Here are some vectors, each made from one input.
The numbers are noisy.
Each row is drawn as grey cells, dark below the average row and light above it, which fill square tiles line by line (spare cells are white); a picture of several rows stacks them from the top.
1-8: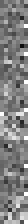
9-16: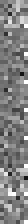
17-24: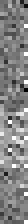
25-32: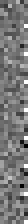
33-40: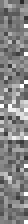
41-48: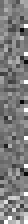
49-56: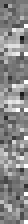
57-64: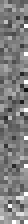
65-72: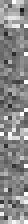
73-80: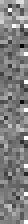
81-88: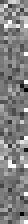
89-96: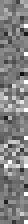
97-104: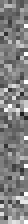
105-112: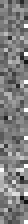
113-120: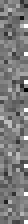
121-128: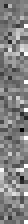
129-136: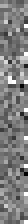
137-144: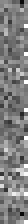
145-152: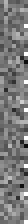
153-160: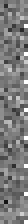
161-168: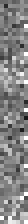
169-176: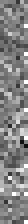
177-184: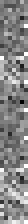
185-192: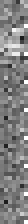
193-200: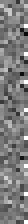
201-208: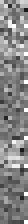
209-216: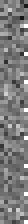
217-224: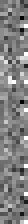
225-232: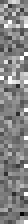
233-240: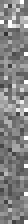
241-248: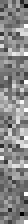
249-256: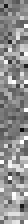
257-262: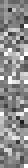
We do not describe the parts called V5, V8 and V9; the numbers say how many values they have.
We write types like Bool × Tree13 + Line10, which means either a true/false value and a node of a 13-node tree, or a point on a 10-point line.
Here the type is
Label6 × V8 + Line6 × (Line6 + V5) + V9.
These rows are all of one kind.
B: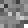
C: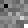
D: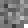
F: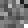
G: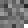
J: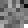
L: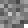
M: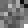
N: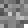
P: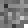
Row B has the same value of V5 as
C, J and N.
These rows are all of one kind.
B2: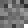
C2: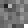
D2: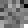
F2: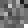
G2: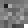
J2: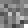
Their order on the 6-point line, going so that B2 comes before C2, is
D2, F2, B2, C2, G2, J2.
